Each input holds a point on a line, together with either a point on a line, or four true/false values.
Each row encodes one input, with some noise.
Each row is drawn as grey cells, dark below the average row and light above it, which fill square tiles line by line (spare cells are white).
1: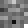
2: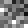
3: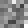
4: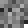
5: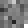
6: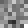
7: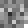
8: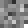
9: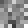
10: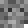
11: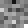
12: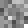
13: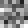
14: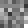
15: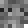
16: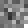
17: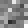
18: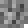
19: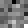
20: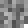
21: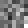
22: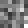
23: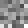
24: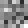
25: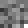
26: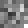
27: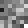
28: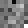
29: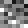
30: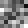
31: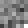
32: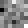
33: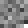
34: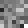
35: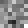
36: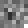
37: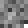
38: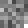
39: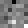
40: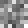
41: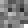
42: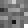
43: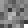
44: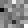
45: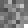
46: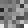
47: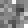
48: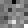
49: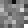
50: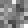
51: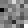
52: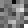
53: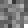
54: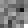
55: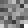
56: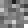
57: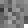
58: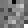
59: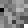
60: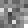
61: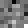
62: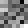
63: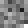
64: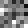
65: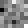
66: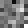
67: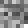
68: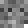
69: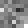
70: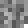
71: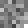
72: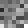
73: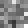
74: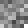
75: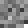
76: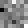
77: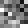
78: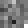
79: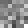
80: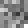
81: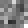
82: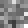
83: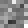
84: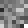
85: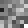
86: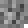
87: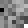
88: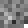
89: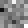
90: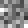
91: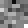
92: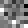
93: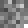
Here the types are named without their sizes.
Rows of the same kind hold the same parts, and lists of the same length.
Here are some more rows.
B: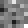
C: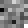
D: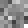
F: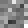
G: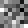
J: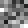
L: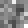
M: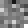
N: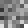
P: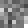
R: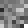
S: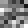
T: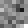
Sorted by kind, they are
B, C, D, F, L, M, N, P, R, T
G, J, S

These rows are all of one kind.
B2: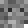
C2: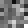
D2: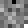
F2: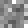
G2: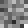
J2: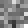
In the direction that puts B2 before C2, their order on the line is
G2, F2, J2, B2, D2, C2.
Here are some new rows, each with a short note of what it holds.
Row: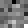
a point on a line and four true/false values
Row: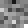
a point on a line and four true/false values
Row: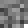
a point on a line and four true/false values
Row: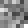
a point on each of two lines
